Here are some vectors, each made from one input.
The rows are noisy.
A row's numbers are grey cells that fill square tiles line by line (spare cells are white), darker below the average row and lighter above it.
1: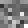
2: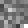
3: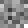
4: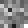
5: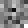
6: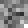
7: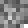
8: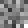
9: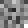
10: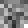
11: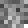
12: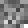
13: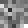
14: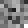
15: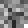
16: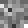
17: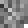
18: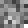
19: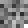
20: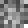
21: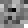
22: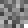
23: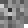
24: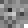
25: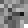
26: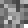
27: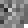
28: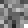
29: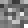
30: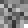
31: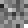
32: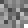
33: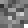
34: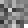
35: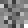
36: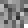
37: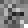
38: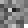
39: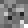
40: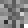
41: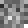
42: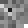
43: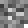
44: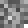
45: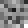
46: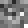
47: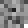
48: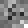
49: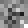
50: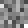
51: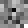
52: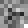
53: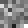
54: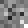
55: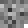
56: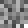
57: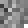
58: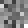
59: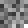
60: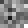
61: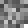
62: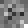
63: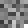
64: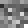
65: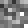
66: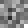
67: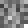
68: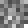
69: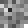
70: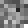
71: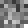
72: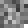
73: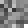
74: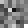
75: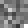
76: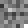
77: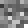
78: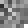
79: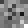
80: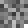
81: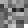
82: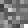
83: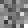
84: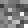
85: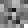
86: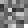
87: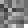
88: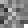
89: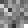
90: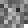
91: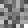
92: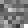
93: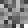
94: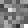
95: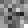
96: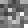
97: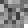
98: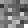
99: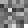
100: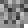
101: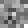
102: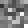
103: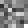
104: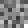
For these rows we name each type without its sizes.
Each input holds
a point on a line and a true/false value.
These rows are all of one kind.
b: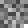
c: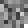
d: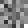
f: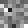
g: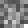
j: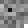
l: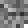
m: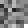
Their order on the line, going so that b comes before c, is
b, l, f, g, j, m, d, c.
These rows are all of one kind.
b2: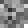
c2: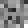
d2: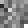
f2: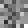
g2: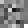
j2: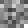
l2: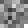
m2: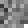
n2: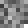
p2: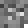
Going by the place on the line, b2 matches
d2, j2, l2 and m2.
